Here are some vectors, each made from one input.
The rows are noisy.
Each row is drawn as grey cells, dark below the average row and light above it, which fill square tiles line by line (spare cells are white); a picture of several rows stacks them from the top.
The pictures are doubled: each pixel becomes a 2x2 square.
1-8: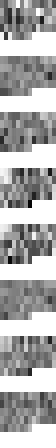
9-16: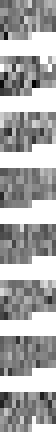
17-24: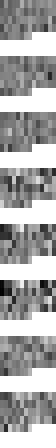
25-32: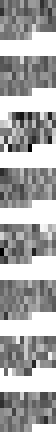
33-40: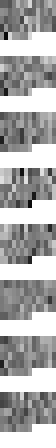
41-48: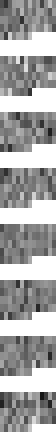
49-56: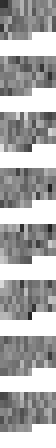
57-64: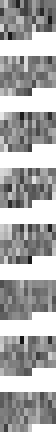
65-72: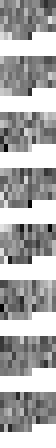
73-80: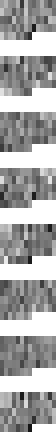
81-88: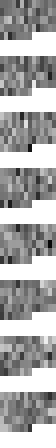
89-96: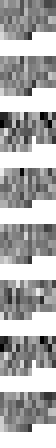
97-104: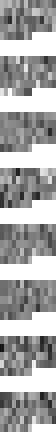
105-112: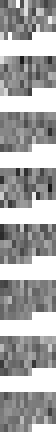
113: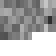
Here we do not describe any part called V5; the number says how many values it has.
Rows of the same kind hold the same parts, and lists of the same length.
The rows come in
4 kinds.
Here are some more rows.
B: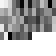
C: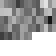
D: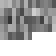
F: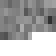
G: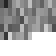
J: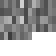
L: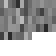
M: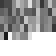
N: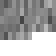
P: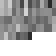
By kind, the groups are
B, P
C, F, G, M, N
D
J, L

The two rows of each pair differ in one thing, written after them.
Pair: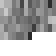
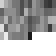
the true/false value
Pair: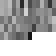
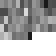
the true/false value
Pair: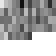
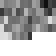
the value of V5
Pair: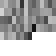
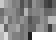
the value of V5
